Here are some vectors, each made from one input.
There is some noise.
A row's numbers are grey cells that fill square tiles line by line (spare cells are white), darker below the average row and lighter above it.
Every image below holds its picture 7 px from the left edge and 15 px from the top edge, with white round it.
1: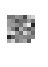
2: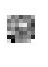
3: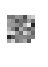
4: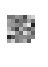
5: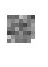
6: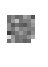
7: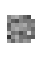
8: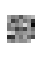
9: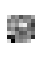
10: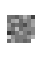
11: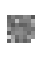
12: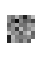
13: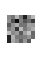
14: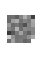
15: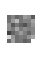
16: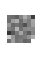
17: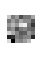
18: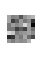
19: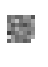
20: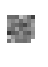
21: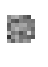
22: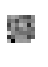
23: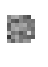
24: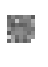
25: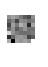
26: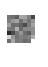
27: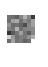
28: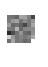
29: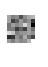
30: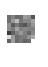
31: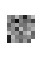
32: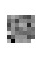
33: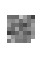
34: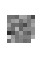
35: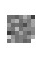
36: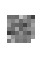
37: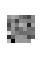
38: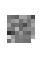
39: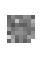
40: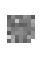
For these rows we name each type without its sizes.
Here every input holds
either a point on a circle, or a point on a line.
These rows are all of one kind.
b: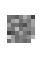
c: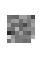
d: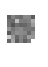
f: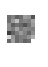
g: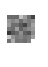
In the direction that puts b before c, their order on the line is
d, f, b, c, g.
